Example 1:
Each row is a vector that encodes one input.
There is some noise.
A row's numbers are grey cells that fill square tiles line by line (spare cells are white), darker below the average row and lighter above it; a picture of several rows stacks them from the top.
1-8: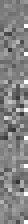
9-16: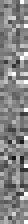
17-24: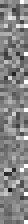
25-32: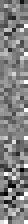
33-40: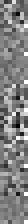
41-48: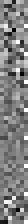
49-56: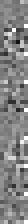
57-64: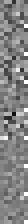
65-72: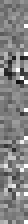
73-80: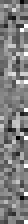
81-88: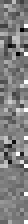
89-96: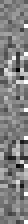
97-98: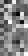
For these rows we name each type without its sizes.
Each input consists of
a list of points on a line.
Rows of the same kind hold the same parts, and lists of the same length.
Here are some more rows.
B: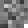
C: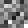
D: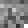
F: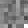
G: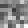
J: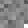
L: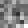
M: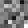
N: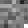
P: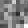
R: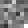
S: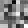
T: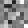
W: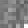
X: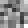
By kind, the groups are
B, P, T, W
C, F, G, L, M, S
D, J, N, R
X

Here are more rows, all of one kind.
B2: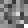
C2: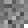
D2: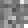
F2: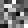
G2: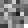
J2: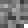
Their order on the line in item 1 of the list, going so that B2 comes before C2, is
G2, D2, J2, F2, B2, C2.
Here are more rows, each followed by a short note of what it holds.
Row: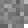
a list of three items
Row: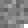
a list of two items
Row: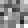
the empty list
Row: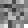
a list of one item
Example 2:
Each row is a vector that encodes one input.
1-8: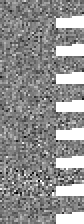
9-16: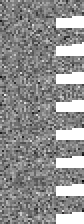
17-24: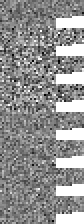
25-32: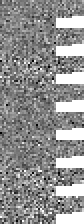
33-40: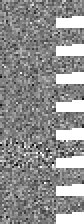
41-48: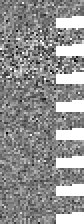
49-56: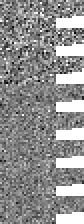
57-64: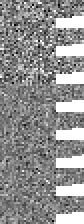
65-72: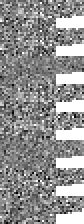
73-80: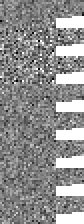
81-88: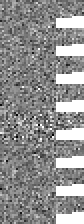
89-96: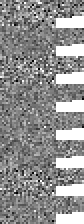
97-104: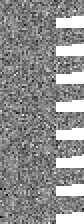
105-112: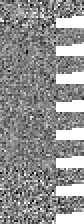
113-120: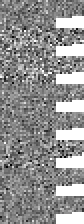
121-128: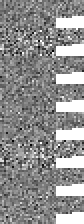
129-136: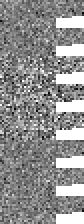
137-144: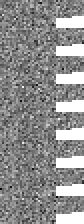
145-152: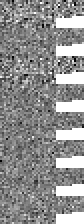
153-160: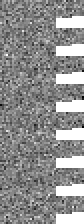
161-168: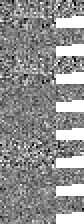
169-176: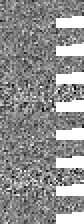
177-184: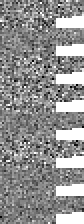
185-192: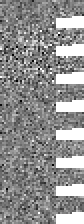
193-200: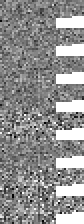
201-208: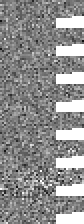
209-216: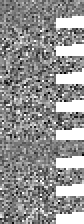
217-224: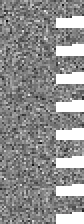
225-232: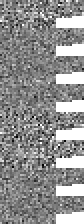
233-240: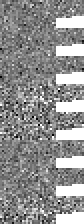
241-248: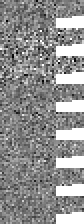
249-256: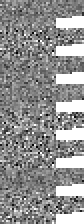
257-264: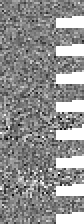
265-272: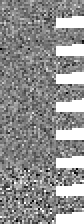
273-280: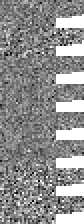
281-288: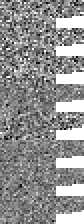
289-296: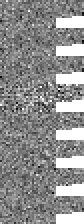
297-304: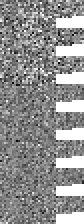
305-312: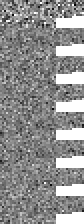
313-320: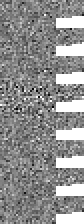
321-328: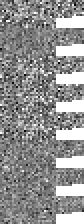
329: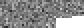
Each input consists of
either a point on a 13-point circle, or a list of up to two points on an 11-point circle.
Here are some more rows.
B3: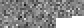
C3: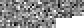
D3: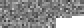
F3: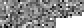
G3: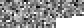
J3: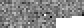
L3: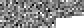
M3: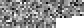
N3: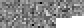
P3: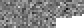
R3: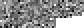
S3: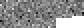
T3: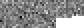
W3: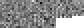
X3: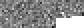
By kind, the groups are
B3, N3, P3, T3, W3
C3, G3, L3, M3
D3, J3, S3, X3
F3, R3

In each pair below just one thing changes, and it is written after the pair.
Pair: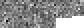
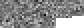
the place on the 11-point circle in item 2 of the list
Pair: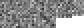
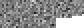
the place on the 11-point circle in item 2 of the list
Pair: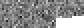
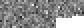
the place on the 11-point circle in item 2 of the list
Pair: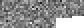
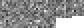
the place on the 11-point circle in item 2 of the list
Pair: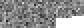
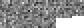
the place on the 11-point circle in item 1 of the list
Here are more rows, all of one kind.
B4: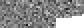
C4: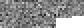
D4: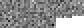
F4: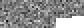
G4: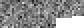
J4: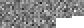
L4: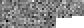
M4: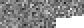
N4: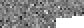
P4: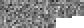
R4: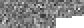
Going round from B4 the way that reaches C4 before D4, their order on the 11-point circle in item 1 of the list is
B4, M4, G4, C4, R4, N4, P4, F4, L4, D4, J4.
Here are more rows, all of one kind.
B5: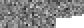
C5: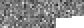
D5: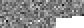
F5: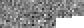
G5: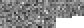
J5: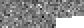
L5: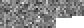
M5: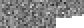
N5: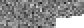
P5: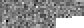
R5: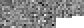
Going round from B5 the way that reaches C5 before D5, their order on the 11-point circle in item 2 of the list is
B5, M5, R5, C5, D5, P5, L5, G5, N5, F5, J5.
